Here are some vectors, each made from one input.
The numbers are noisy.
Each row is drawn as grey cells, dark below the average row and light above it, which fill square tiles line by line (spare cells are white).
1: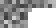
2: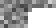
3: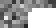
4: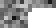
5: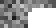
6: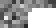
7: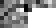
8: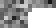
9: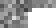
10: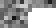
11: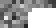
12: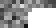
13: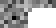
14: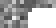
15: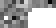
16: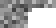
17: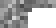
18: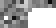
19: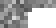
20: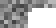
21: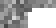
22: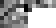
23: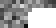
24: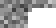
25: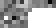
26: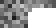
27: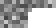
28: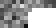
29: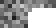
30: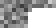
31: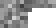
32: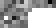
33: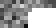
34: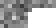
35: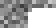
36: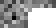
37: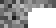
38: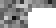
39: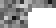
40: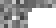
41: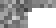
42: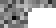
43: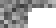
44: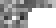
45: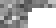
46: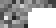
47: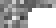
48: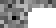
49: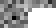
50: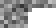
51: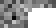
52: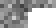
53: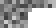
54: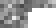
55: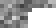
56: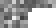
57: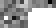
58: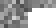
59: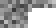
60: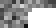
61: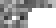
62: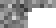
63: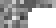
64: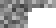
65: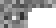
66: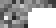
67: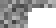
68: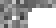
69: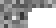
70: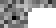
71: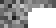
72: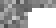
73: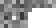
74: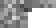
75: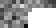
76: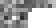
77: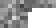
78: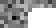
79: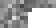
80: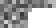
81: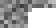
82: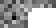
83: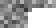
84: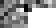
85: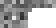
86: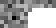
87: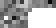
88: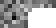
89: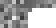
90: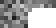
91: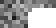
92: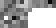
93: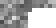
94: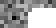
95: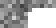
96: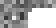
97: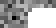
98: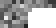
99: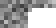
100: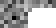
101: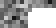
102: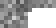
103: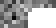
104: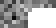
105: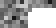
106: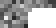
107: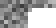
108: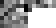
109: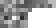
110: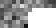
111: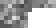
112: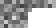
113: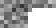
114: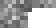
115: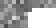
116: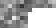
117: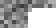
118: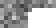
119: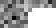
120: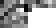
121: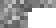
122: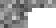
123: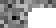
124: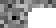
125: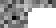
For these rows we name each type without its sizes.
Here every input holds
either three true/false values, or a list of points on a line.
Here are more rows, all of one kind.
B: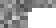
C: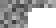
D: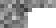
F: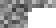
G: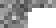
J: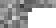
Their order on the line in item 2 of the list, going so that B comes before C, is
J, B, G, D, F, C.
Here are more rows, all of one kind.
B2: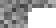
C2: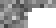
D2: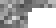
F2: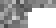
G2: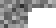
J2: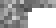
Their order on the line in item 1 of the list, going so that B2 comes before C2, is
B2, G2, C2, F2, J2, D2.
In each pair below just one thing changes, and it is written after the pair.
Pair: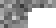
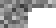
the place on the line in item 1 of the list
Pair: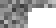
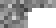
the place on the line in item 1 of the list
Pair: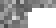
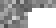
the place on the line in item 2 of the list
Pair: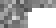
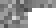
the place on the line in item 2 of the list
